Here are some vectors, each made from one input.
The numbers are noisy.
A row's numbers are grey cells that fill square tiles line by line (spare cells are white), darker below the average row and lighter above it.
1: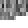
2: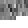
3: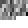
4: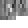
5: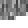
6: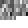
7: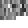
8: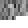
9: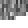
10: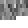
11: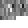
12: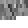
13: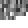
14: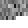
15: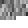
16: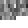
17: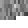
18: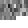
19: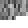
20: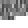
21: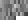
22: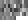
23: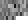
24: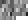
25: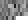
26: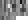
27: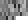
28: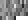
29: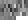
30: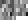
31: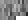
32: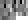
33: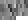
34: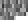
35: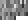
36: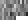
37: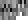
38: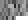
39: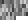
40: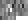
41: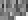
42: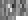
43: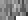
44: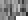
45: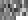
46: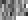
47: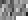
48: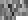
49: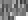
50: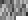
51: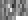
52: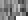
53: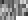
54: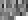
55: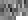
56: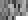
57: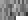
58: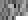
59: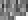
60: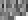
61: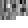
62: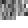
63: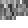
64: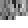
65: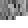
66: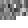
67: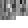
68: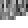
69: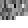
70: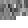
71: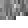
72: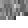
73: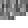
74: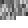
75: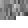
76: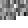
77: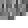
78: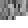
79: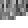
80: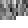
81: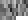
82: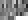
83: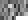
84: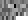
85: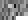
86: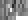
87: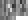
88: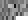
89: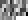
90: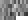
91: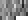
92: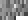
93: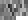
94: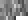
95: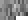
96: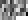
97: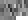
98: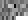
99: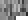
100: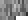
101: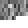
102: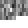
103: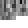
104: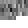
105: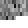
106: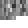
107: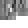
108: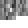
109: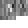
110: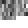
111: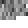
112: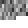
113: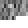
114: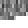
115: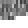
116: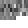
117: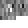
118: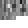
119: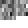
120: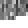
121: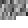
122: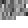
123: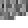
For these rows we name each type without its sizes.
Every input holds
a point on a circle.
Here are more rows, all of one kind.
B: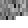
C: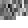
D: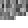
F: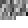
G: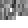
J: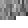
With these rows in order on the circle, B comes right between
D and G.
